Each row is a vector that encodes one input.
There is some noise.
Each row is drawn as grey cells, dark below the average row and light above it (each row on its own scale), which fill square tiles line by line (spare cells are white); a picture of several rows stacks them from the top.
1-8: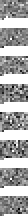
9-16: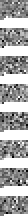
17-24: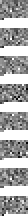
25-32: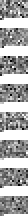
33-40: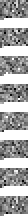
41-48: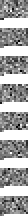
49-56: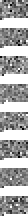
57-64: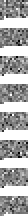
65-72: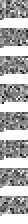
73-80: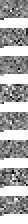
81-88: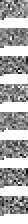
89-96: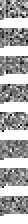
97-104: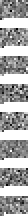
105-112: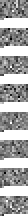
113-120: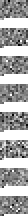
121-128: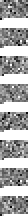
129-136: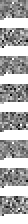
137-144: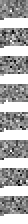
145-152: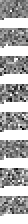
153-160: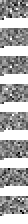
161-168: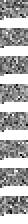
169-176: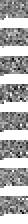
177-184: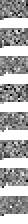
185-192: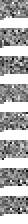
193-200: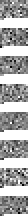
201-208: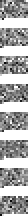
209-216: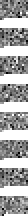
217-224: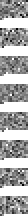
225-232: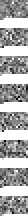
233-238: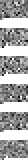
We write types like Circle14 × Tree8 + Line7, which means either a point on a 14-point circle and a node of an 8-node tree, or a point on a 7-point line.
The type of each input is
Circle9 × (Circle16 + Label10) + Unit.
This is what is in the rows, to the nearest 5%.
About 95% of them hold a point on a 9-point circle, together with either a point on a 16-point circle, or one of 10 labels. The rest hold a fixed value.
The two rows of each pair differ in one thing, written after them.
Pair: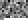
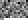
the place on the 9-point circle
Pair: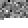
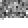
the label
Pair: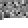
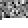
the place on the 9-point circle
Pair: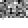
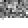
the place on the 9-point circle
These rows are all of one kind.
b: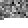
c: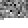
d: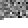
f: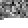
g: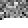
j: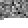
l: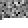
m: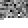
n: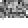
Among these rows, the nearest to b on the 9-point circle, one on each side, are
f and j.
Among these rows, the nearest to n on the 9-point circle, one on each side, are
d and m.
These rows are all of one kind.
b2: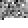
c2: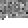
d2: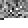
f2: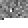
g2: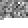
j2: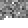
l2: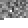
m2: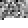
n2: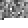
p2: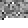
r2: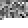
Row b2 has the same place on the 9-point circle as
d2 and m2.
